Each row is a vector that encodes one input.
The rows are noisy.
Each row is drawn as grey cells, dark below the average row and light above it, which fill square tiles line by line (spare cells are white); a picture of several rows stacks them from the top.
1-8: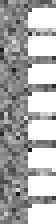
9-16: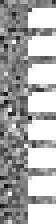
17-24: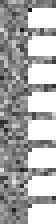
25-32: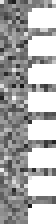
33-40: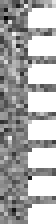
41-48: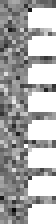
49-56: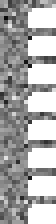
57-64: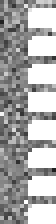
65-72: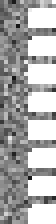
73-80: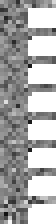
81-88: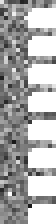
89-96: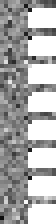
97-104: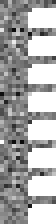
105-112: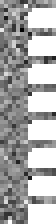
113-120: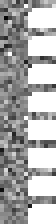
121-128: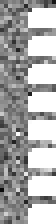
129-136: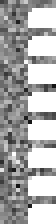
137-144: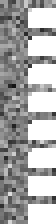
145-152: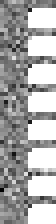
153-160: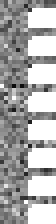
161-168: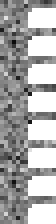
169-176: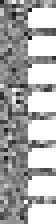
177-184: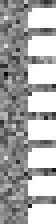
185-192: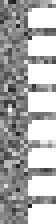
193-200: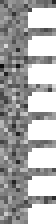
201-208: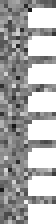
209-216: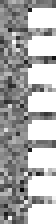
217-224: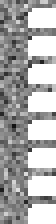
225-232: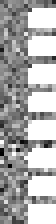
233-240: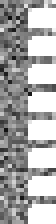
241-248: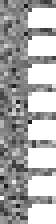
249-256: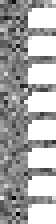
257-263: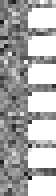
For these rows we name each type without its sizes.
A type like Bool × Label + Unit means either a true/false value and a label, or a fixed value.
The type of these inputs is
Bool × Bool × Bool + Circle × Tree.
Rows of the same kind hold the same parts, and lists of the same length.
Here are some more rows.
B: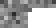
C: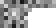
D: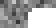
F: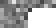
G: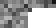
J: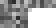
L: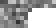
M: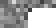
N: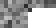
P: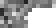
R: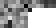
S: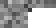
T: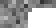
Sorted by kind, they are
B, D, F, G, L, M, N, R, S, T
C, J, P

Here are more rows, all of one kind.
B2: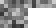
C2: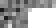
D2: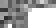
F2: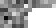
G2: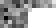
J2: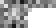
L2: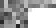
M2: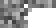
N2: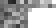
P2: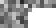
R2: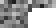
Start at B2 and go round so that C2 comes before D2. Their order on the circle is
B2, G2, N2, C2, F2, D2, R2, J2, P2, M2, L2.
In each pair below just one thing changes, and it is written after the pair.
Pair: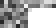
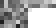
the place on the circle
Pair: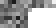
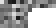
the place on the circle
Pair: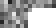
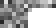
the place on the circle
